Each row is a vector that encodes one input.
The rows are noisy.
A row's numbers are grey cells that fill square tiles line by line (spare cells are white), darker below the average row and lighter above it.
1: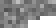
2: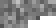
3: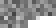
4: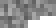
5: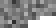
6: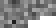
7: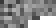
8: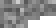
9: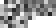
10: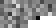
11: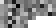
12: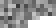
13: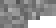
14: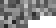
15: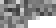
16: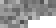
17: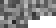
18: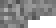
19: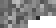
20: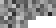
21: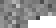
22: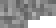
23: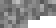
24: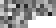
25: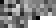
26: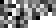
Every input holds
a point on a 5-point line.
